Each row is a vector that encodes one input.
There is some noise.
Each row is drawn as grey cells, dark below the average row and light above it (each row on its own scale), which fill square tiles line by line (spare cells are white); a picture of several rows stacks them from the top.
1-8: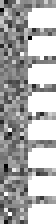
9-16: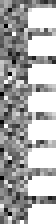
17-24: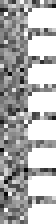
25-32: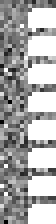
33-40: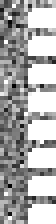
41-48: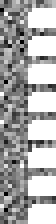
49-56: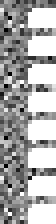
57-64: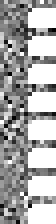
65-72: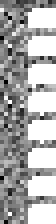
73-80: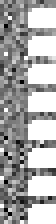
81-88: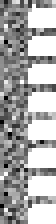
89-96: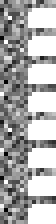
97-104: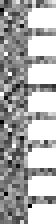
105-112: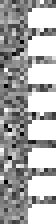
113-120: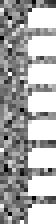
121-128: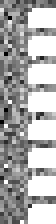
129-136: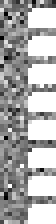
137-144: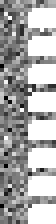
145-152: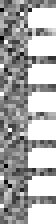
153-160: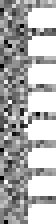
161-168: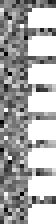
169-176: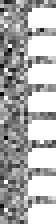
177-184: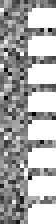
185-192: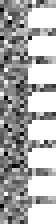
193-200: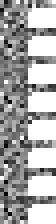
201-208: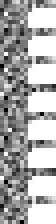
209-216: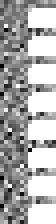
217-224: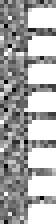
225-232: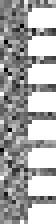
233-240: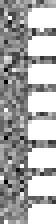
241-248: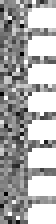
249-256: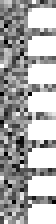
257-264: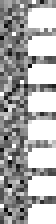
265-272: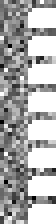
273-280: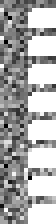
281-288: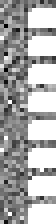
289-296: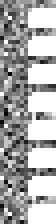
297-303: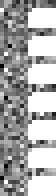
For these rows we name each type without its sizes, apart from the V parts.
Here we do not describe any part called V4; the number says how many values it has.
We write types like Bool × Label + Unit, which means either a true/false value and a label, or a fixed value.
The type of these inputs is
Bool × Bool × Bool × (Tree + V4) + Line.
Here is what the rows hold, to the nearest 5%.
About 35% of them hold a point on a line. The rest hold three true/false values, together with either a node of a tree, or a value of V4.
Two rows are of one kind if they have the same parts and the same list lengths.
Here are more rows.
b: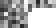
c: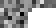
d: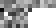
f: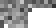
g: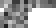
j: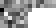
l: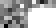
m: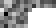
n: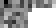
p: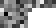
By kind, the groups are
b, c, n, p
d, f, j
g, l, m

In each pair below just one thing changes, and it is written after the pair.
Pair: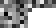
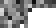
one of the three true/false values
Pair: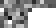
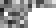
one of the three true/false values
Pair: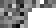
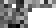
the node of the tree
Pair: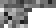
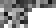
the node of the tree
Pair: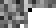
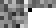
the node of the tree
